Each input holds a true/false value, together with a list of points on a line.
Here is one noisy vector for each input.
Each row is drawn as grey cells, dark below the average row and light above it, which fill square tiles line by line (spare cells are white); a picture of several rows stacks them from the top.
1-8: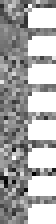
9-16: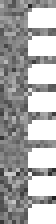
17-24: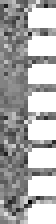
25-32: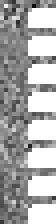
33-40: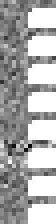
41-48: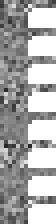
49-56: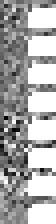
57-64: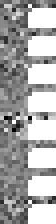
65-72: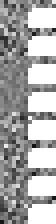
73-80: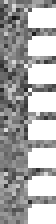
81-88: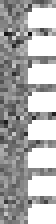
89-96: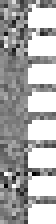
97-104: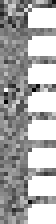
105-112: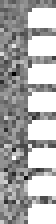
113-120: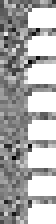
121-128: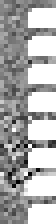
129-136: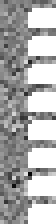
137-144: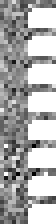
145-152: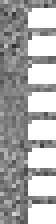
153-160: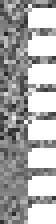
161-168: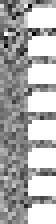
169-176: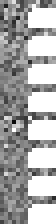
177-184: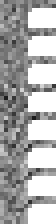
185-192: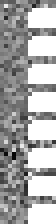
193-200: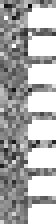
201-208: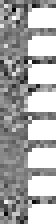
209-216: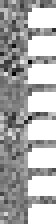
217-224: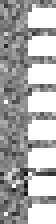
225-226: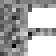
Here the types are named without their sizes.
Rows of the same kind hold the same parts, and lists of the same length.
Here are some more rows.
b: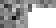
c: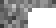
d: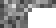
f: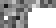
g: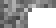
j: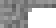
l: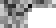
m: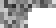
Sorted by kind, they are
b, c, l
d
f
g, j, m

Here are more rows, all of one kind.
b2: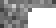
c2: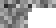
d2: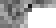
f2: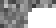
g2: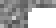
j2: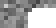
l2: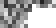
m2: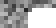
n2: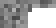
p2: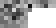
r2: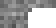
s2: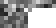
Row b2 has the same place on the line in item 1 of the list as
l2 and m2.
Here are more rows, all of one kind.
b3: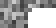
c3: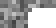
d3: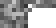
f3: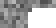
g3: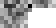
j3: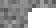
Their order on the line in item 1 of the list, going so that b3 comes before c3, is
b3, c3, g3, d3, j3, f3.
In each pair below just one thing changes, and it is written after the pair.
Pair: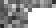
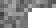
the place on the line in item 1 of the list
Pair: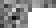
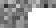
the true/false value
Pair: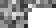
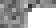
the place on the line in item 1 of the list
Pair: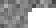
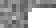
the true/false value
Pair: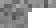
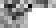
the place on the line in item 1 of the list
